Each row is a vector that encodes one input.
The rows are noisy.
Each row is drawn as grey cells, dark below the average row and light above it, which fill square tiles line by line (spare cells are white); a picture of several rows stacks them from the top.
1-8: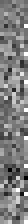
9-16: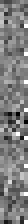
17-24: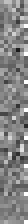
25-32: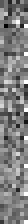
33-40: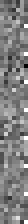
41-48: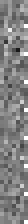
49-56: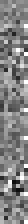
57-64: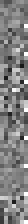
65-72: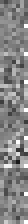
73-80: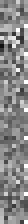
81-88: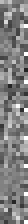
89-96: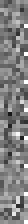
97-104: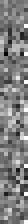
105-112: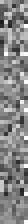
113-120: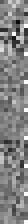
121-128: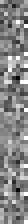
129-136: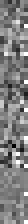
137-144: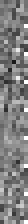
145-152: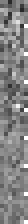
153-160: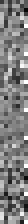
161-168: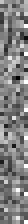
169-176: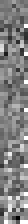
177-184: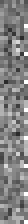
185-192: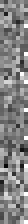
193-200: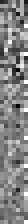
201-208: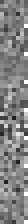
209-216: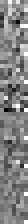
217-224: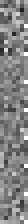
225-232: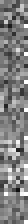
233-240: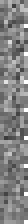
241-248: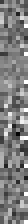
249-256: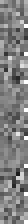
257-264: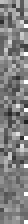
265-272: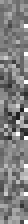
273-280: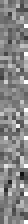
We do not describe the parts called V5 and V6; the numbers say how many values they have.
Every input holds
a node of a 13-node tree, together with either a fixed value, or a true/false value, a value of V5 and a value of V6.
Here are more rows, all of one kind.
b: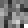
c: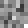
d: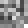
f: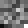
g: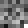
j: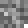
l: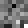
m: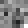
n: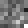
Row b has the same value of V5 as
f, g and n.
